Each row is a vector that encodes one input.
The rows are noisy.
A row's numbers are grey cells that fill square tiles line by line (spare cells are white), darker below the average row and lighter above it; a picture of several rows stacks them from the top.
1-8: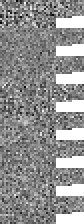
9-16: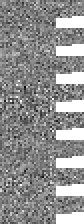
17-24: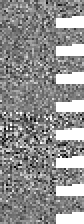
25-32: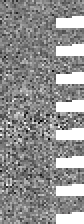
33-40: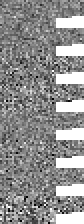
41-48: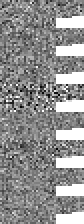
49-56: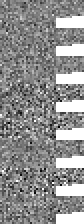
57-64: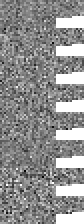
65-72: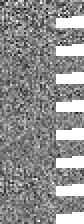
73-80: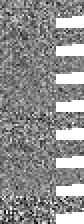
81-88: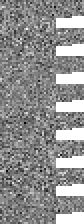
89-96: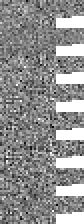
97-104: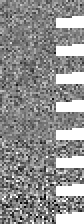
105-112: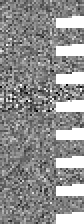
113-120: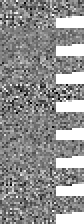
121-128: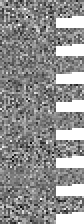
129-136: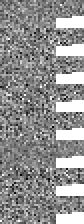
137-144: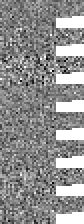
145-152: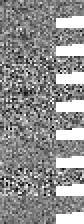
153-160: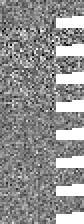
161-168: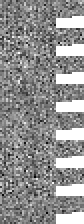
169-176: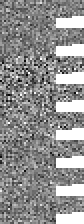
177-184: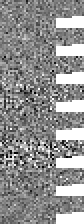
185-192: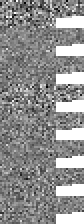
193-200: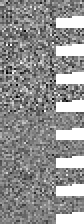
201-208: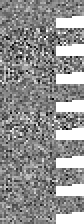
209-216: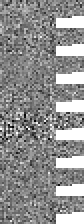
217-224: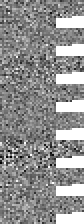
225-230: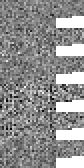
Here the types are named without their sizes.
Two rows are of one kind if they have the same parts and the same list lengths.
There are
2 kinds of row.
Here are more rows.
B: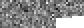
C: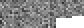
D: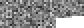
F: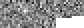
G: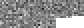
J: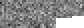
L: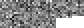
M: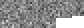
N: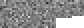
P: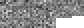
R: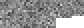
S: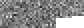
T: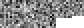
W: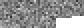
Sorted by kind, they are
B, C, J, N, S
D, F, G, L, M, P, R, T, W

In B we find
a point on each of three circles.
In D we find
a point on a circle.
